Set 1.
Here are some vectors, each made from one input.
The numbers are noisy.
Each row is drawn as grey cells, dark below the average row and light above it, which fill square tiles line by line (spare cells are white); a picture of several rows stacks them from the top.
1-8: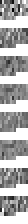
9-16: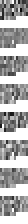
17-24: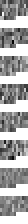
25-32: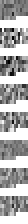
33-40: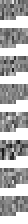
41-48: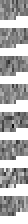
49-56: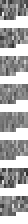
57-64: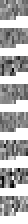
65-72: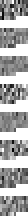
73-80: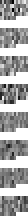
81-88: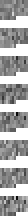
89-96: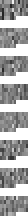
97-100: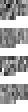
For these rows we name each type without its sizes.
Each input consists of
either a fixed value, or a point on each of two lines.
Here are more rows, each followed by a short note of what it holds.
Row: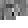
a point on each of two lines
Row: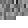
a point on each of two lines
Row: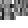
a point on each of two lines
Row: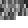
a fixed value
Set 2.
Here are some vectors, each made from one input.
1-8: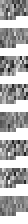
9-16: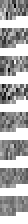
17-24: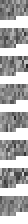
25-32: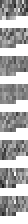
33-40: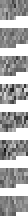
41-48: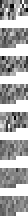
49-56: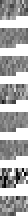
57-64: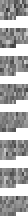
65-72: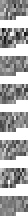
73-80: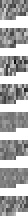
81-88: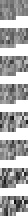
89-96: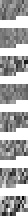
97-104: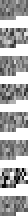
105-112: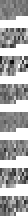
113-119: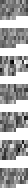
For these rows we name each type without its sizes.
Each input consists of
a point on a circle.
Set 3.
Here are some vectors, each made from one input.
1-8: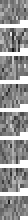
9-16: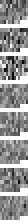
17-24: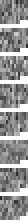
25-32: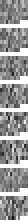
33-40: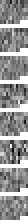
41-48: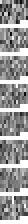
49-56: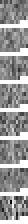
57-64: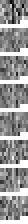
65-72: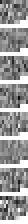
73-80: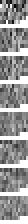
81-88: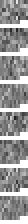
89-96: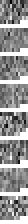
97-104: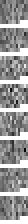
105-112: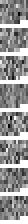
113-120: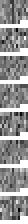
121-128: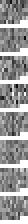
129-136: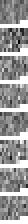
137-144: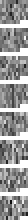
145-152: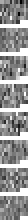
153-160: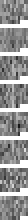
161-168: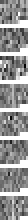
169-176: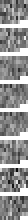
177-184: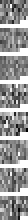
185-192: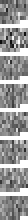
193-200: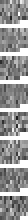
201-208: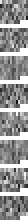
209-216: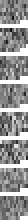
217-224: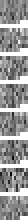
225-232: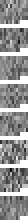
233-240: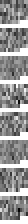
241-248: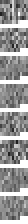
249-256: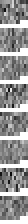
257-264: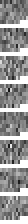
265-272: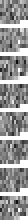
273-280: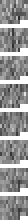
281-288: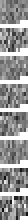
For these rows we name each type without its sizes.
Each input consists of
five true/false values.
